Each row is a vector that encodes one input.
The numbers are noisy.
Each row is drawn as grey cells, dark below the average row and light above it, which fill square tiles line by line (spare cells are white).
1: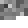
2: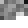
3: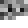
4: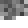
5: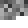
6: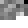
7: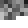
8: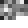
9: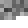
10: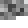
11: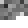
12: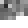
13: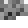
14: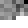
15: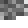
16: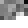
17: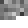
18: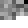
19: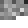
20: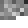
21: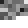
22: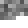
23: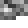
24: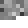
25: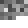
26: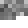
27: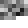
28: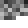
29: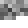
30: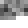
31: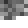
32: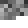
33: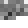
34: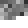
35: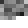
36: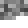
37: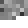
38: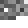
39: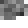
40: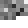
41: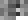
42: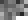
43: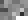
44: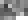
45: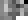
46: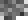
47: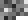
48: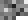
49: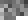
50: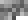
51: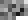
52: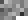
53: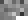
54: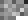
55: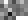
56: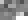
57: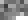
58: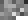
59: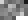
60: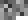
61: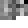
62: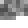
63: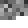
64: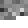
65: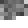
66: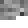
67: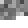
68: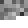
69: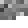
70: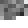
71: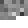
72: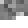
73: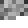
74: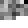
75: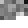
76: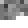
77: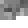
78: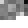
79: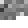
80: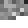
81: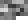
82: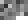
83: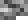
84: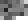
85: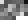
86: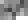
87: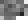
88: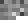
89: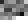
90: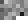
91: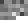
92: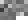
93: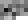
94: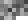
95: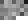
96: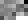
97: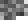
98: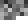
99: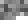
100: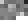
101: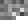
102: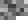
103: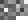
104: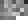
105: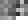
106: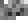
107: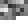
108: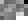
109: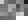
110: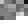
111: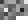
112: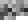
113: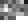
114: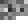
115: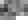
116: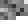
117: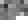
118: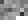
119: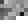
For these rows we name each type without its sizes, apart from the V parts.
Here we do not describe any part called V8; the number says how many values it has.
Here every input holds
a value of V8, together with either a label, or a point on a line.
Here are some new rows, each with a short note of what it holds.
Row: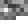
a point on a line and a value of V8
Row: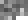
a label and a value of V8
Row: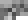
a label and a value of V8
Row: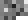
a label and a value of V8
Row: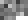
a label and a value of V8
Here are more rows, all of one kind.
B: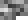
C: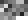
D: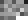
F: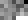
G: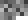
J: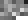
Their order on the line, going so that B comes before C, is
B, C, D, G, F, J.
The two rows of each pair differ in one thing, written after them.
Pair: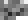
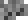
the label
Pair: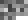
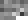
the value of V8
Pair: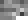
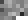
the label
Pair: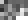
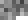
the label
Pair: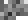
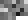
the value of V8
